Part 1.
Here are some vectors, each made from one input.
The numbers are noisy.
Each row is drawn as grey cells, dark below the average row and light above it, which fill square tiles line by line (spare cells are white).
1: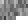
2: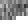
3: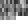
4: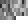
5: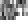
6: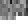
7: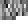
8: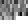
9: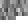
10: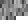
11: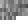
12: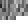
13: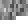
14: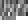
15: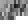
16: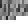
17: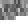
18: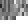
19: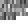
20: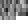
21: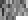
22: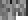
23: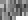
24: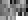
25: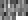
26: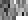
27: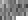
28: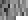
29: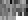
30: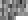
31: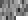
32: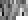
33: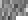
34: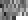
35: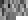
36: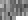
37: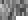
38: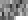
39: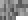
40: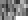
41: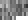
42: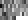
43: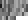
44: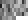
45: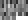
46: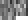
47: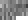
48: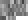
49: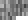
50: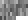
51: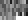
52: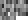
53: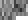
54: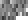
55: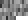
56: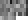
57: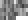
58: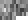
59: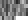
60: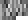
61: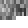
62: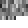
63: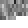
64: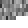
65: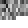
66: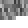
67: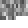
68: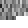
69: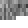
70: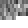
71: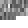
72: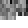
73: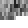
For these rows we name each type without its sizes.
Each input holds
two labels.
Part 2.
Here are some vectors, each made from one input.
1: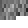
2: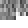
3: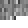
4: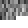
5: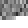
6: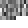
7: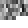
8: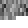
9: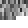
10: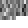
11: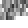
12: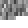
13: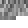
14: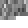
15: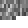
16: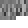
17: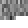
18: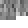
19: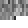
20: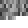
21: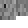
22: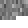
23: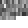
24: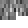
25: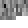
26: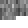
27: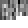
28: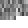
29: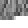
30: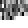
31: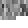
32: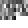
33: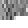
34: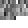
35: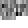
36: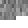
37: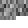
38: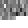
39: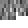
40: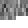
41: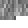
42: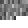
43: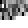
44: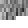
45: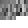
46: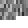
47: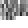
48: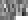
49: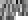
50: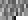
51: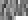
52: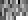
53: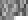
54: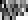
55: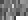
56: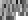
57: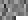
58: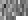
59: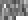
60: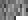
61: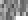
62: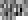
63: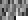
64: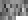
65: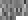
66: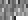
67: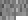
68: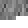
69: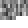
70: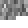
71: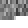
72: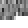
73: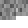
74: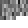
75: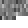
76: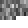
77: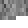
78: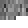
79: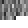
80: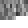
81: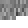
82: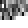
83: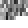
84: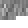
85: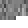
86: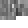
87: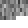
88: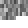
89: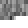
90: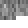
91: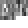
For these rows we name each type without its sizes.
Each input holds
either a fixed value, or a node of a tree and a true/false value.
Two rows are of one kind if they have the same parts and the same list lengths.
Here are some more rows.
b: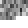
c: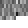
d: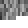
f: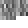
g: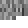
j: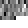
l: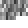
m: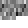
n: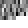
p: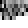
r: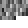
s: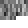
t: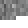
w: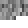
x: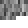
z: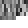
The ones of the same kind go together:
b, c, d, f, g, j, l, m, n, r, s, t, w, x, z
p

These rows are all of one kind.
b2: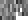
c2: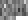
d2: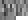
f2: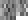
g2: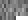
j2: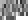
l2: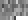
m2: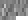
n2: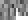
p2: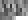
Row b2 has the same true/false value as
d2, g2, j2 and p2.
